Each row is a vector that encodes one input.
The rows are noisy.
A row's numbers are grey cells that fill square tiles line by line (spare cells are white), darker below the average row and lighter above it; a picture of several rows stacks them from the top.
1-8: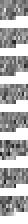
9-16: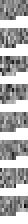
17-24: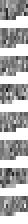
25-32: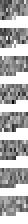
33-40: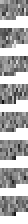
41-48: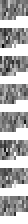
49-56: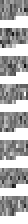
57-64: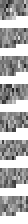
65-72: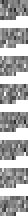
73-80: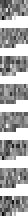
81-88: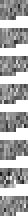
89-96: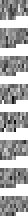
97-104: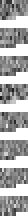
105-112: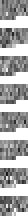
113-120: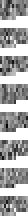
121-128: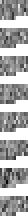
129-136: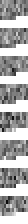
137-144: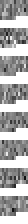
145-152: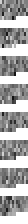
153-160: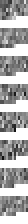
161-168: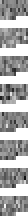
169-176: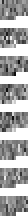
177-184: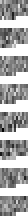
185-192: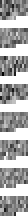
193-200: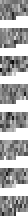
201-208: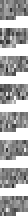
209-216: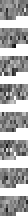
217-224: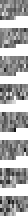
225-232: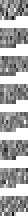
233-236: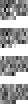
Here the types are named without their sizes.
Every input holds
either three true/false values, or a list of points on a line.
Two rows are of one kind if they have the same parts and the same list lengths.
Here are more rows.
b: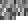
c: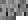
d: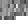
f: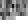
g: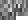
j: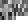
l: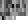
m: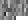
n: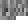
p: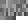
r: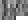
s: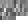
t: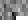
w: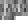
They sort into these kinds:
b, c, d, p, s, w
f, l
g, j
m, n, r, t

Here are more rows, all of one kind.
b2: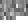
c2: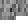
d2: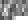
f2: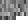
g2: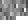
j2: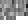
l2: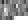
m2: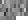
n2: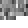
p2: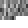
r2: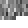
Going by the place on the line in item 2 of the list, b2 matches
g2, l2 and p2.
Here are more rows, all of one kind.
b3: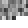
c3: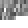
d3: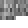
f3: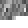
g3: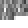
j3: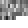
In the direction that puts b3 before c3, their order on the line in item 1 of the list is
b3, f3, d3, g3, c3, j3.
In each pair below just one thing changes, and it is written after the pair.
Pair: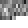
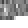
the place on the line in item 1 of the list
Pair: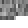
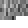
the place on the line in item 1 of the list
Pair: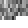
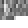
the place on the line in item 2 of the list
